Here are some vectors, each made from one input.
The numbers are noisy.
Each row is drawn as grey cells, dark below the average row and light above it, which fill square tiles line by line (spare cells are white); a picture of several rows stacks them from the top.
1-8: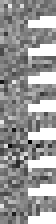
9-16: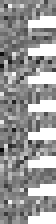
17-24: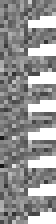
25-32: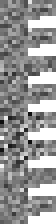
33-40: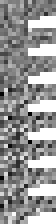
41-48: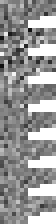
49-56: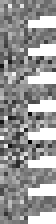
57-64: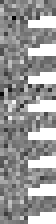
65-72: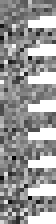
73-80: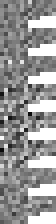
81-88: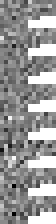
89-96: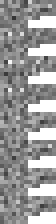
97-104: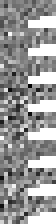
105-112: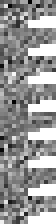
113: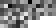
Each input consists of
either a point on a 4-point line, or a point on a 14-point line.
